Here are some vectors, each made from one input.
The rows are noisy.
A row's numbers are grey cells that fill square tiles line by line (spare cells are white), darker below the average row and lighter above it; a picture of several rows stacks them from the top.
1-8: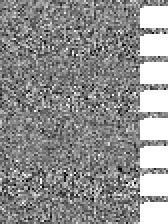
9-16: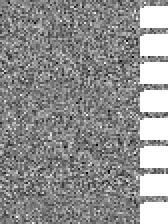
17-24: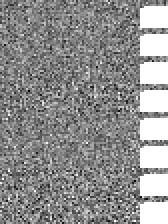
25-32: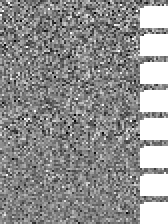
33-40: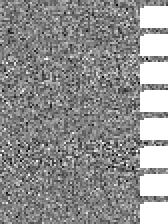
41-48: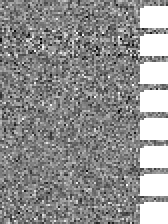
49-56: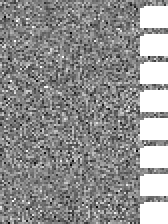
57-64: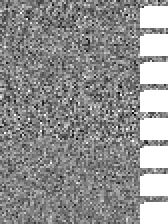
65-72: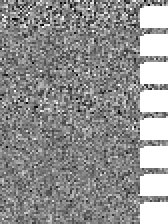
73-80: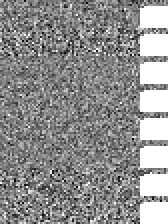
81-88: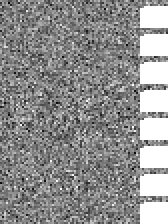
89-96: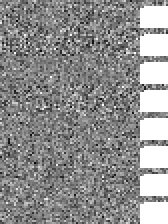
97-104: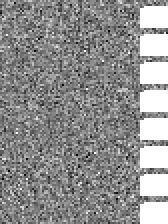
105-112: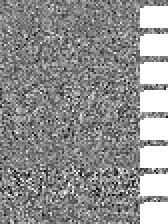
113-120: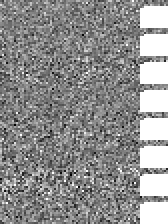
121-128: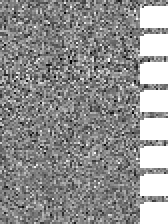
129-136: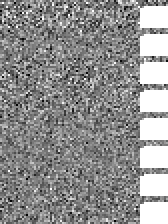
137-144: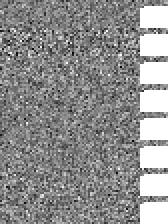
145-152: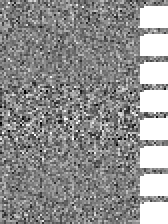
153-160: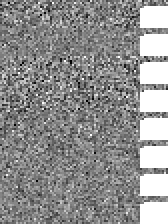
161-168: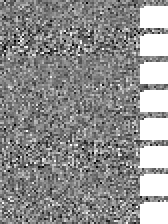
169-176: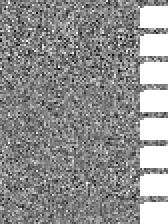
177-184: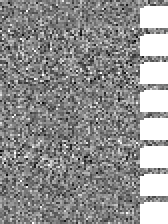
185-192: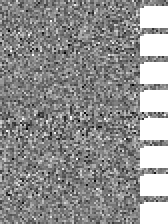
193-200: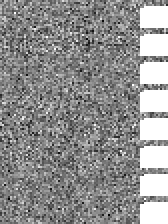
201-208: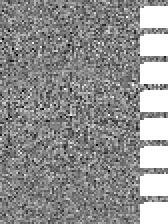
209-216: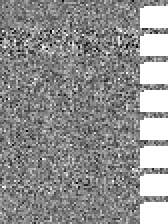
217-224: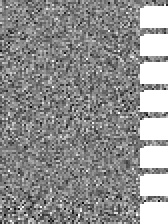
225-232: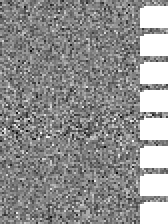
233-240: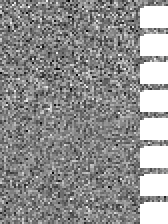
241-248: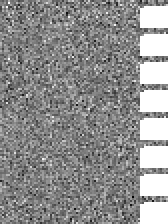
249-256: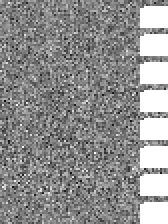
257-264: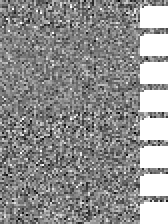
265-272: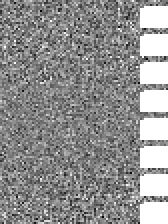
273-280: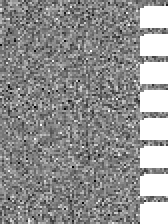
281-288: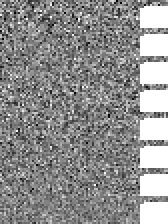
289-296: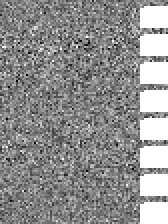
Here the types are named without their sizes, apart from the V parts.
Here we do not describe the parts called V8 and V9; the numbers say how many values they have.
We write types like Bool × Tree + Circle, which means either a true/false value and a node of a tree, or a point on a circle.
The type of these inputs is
Bool × (Line + V9) × Tree × V8.
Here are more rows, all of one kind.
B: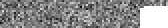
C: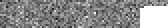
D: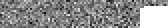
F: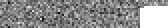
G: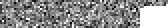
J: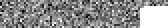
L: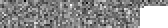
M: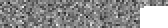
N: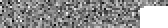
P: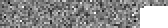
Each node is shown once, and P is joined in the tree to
M.
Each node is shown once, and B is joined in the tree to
F and J.
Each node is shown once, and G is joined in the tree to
F and M.
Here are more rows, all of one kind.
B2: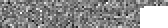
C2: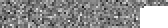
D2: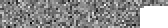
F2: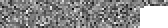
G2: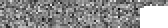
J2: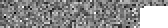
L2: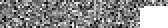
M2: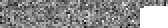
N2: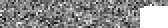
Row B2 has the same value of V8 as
D2, M2 and N2.
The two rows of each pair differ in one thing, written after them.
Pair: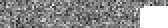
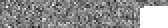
the value of V8
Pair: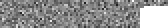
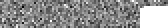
the node of the tree
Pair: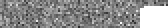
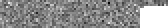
the place on the line
